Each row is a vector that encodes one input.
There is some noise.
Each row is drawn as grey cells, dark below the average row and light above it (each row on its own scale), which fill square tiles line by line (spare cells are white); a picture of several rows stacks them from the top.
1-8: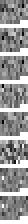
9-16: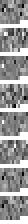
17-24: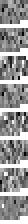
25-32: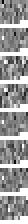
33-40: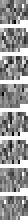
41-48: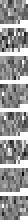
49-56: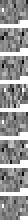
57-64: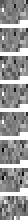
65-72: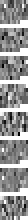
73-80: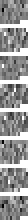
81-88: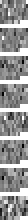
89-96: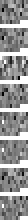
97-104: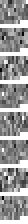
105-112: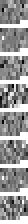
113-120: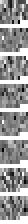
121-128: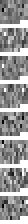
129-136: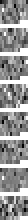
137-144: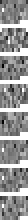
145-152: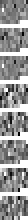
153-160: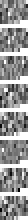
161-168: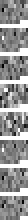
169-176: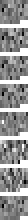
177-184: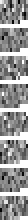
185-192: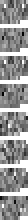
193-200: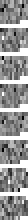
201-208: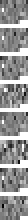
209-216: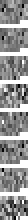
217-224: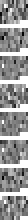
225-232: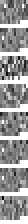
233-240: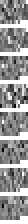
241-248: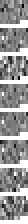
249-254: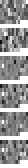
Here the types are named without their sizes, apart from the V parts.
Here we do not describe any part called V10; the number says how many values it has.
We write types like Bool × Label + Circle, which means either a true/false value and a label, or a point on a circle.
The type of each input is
Bool × Circle + Tree × V10 + Unit.
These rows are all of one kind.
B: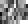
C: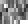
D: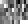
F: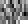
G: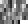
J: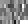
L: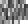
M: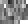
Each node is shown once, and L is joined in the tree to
C, D and M.
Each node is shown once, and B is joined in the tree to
C.
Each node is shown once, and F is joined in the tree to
J and M.
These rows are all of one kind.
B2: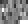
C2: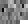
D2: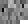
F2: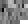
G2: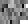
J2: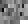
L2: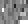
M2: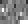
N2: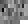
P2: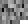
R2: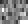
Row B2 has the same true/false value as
L2, M2 and R2.
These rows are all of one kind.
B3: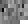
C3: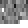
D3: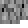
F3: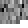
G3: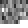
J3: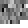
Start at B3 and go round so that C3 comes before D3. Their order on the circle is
B3, G3, J3, C3, D3, F3.
